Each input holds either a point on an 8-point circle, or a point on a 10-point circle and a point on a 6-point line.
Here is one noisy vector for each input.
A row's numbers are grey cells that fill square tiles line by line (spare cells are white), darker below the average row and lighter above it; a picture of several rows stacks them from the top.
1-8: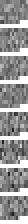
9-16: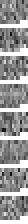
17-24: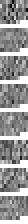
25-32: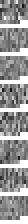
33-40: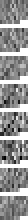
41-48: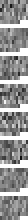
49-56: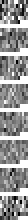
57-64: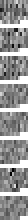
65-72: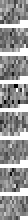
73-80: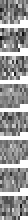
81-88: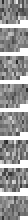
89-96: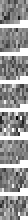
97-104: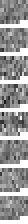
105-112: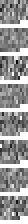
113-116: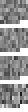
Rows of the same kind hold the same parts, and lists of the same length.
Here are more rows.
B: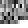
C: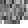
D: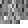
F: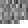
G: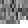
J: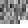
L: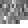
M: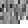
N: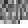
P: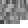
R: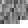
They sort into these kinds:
B, D, F, L, P, R
C, G, J, M, N

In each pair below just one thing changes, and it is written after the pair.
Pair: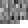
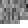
the place on the 6-point line
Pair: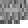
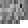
the place on the 10-point circle
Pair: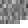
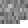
the place on the 10-point circle
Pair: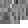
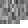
the place on the 10-point circle
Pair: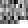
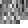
the place on the 10-point circle
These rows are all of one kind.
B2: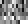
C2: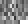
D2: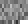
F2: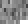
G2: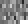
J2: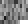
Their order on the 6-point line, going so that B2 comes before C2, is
F2, G2, J2, B2, C2, D2.
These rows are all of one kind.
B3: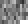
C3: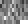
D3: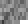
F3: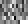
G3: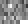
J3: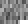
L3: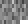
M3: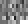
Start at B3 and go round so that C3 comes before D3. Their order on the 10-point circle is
B3, L3, C3, G3, D3, F3, M3, J3.
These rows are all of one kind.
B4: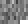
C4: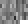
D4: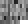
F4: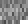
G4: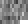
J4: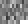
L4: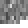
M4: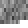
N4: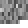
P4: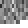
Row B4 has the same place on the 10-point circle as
D4 and L4.
